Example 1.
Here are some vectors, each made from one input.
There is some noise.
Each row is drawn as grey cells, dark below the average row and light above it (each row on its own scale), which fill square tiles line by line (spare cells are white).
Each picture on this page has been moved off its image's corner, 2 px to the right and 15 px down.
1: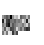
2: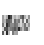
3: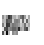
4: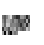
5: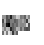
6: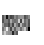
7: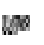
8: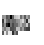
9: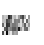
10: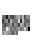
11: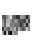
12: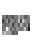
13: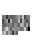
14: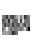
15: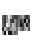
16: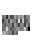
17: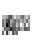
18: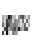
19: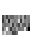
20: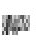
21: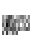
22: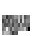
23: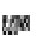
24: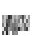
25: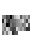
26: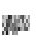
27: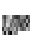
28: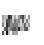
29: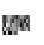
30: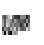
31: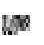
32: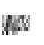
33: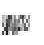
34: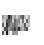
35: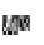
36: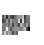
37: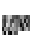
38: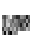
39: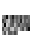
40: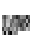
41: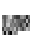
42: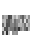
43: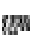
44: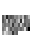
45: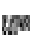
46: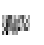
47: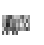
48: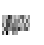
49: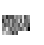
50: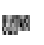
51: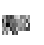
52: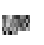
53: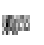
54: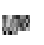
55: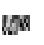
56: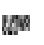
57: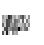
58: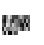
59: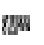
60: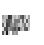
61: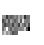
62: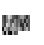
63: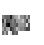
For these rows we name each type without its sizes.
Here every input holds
a point on a line.
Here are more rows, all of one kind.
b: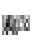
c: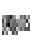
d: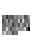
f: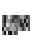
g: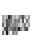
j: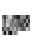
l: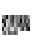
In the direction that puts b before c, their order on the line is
g, b, c, d, l, f, j.
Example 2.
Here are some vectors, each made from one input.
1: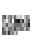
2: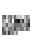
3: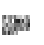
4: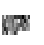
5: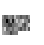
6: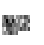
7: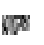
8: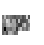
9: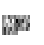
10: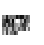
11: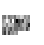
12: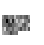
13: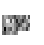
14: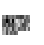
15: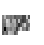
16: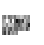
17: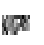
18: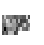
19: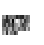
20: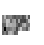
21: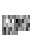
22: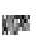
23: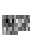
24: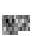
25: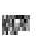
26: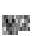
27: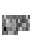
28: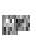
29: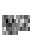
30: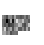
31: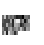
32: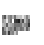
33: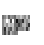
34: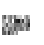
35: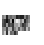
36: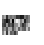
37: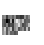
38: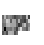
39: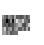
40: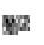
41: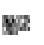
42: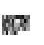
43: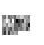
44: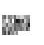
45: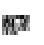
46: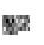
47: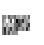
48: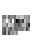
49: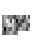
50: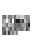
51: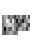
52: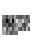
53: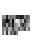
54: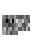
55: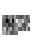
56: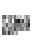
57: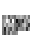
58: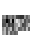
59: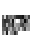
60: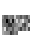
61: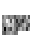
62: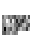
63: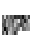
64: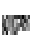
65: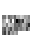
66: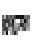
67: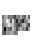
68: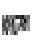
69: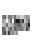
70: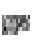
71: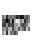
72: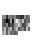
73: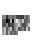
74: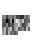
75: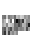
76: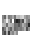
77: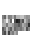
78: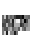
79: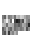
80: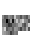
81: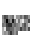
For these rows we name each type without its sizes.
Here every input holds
a point on a line.
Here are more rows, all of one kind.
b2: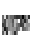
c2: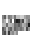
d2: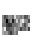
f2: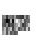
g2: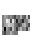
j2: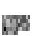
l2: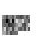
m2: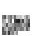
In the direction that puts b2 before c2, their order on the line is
d2, l2, f2, b2, j2, g2, c2, m2.
